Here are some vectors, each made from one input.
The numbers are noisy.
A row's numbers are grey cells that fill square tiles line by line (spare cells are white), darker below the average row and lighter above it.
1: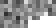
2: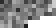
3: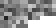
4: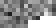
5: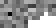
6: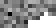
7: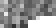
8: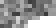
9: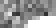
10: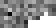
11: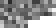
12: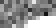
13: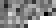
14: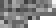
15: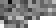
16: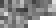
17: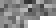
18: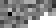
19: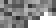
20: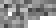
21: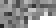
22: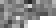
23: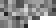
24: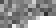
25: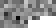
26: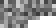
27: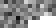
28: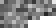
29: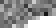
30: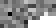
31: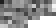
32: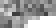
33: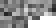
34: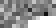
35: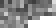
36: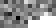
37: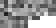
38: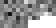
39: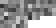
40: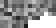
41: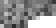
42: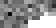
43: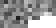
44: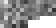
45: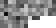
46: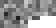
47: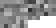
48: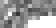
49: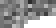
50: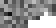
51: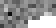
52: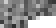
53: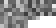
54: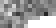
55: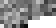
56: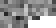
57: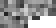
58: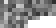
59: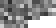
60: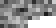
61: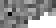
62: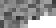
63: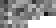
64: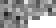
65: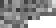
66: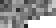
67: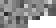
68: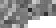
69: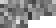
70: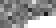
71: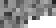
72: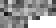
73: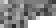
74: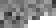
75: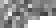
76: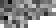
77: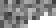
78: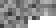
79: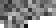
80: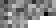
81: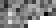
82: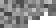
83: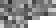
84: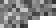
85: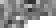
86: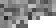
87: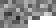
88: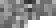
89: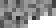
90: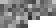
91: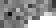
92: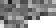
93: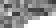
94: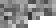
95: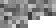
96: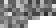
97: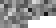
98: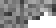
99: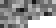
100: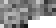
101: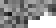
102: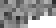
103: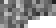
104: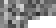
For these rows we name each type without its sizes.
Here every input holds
a point on a line, together with either a point on a line, or a node of a tree.
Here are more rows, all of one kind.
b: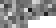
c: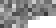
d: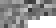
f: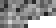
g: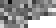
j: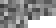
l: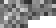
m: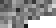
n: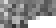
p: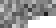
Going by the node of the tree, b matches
c and p.
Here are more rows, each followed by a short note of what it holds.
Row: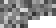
a point on a line and a node of a tree
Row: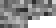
a point on a line and a node of a tree
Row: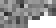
a point on each of two lines
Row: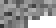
a point on each of two lines
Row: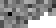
a point on each of two lines
